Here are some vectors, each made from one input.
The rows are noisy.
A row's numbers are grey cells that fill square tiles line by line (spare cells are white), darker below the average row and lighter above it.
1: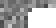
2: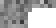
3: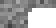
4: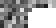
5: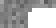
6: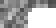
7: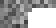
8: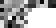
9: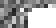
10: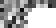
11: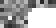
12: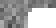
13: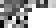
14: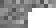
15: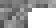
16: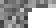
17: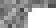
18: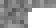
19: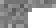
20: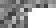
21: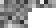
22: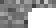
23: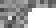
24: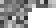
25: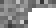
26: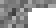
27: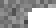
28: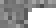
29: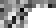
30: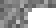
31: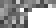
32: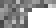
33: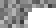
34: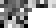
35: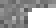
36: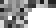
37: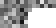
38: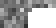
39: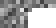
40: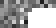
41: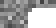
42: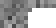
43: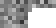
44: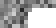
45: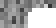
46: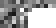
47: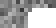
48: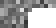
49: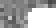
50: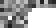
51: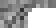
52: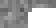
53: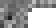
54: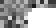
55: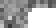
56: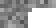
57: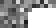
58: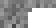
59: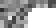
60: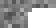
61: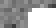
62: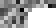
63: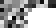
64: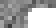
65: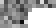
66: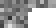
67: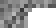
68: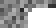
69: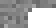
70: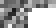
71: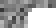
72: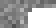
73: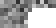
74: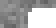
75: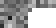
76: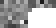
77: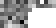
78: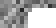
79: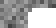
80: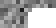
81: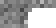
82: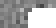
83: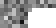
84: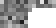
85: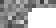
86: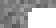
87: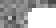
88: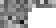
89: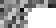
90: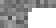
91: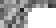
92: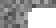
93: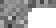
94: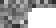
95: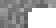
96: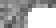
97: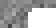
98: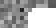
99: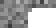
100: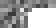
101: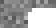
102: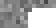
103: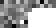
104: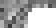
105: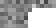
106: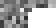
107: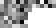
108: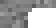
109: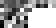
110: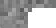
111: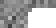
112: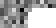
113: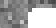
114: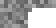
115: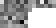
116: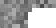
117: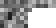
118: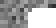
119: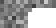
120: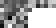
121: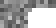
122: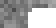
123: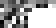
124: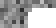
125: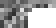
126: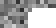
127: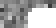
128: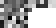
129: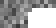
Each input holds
a point on a 9-point line and a point on each of two 13-point lines.
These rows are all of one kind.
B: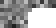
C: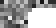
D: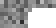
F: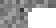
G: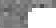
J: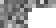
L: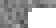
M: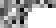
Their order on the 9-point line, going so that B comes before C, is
G, B, D, L, C, F, M, J.
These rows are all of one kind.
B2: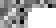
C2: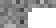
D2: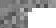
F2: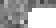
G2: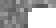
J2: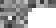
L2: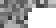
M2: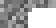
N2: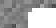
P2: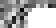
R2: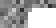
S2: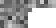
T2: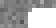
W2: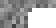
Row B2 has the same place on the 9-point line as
D2, G2 and T2.
